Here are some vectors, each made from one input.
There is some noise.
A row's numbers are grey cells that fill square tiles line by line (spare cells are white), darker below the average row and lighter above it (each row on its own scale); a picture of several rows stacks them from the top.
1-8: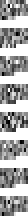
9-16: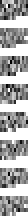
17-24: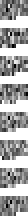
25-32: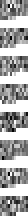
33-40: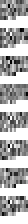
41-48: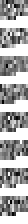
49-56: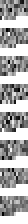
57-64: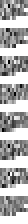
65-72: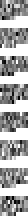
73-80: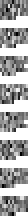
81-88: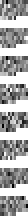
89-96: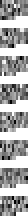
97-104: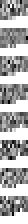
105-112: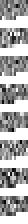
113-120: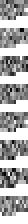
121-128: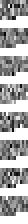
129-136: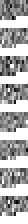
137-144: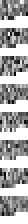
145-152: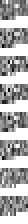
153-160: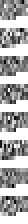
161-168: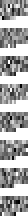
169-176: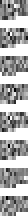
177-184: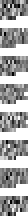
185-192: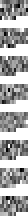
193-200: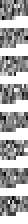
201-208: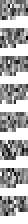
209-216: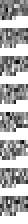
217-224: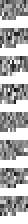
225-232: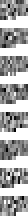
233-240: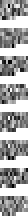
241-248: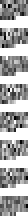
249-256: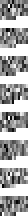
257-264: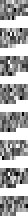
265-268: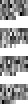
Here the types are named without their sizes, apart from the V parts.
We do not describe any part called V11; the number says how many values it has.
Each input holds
a label, together with either a point on a line, or a value of V11.
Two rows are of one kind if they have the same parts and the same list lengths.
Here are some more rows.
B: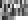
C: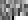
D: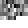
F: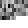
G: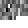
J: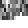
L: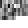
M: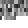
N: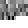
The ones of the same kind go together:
B, C, F, G, J, L, N
D, M

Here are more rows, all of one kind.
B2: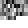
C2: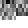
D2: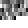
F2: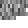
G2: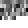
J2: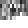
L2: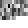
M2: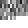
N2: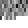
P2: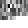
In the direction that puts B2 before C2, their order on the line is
D2, G2, P2, M2, N2, J2, F2, L2, B2, C2.
